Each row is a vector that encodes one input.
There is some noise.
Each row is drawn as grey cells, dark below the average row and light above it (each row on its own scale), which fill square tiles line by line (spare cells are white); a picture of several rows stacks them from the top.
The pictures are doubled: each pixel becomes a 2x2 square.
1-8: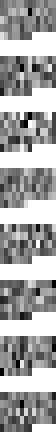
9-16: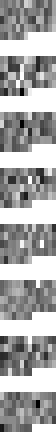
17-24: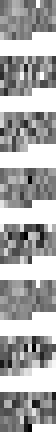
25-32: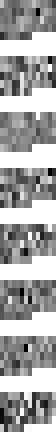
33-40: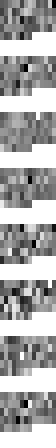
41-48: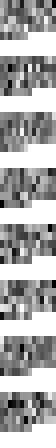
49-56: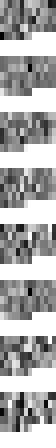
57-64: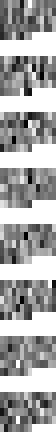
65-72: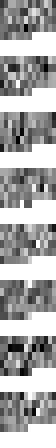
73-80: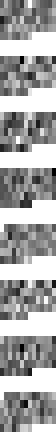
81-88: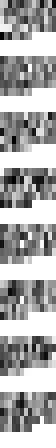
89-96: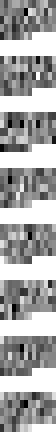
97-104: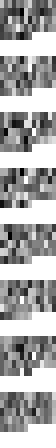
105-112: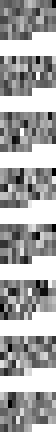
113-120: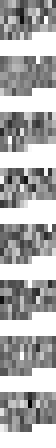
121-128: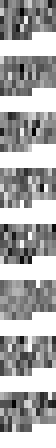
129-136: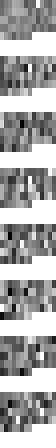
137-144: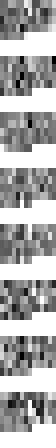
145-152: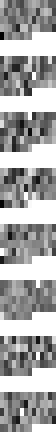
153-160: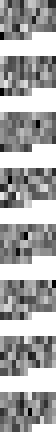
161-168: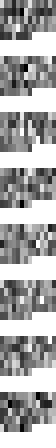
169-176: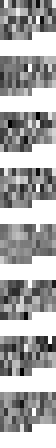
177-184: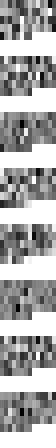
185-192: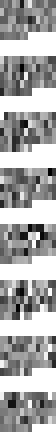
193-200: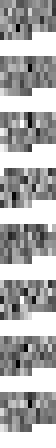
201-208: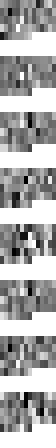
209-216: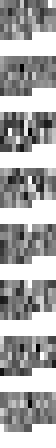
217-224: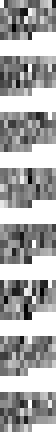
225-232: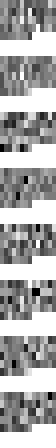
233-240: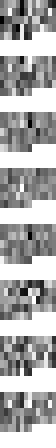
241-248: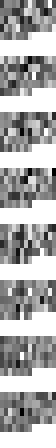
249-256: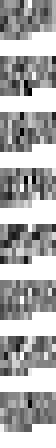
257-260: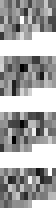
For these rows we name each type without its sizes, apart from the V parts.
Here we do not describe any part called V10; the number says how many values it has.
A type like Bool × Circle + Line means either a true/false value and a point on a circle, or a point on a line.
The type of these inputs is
Bool × Bool × Bool × Bool × (Circle + V10) + List(Line).
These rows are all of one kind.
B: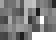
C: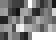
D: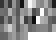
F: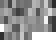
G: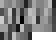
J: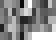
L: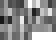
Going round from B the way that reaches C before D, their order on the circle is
B, C, L, F, D, J, G.
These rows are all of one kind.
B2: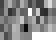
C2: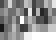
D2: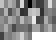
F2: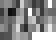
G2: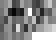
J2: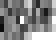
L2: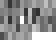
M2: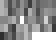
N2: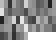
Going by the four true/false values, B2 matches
F2 and G2.
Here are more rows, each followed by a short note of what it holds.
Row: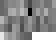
a list of two items
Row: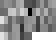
a list of two items
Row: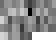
a list of two items
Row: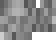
a list of one item
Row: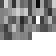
the empty list
